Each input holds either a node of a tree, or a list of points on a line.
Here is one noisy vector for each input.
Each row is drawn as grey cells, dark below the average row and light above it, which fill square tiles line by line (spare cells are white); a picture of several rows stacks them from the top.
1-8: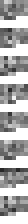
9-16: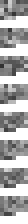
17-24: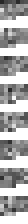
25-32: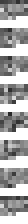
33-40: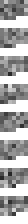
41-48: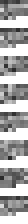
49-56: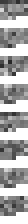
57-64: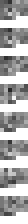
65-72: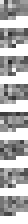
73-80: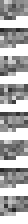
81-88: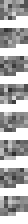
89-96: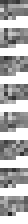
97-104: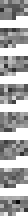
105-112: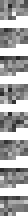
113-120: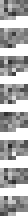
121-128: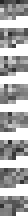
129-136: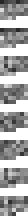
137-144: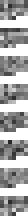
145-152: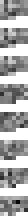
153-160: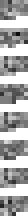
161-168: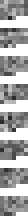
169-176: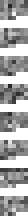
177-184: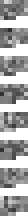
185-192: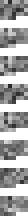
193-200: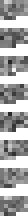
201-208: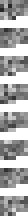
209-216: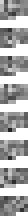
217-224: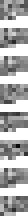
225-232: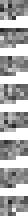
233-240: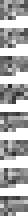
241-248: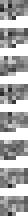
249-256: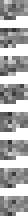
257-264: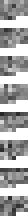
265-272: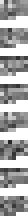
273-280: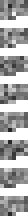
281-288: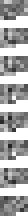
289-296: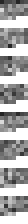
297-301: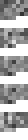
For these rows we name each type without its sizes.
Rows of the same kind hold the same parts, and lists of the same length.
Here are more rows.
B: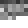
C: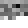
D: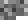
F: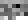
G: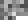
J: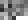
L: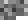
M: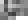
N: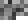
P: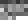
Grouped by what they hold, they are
B, P
C, F
D, G, J, L, N
M

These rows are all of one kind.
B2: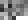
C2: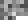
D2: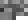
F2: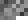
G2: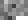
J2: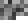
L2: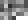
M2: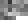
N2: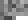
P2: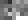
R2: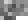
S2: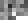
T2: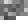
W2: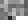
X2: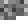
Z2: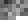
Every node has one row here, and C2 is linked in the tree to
S2 and W2.
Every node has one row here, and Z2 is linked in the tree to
F2 and P2.
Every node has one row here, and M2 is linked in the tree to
N2 and P2.
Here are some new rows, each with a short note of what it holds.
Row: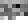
the empty list
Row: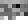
the empty list
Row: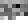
the empty list
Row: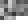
a list of two items
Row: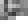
a list of two items
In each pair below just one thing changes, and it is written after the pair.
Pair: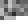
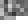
the place on the line in item 2 of the list
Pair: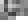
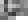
the place on the line in item 2 of the list
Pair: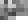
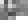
the place on the line in item 2 of the list
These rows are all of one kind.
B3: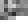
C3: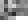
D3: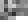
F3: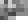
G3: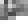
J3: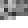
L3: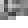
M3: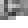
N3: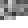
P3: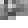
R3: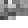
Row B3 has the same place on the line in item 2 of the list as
C3, D3 and F3.
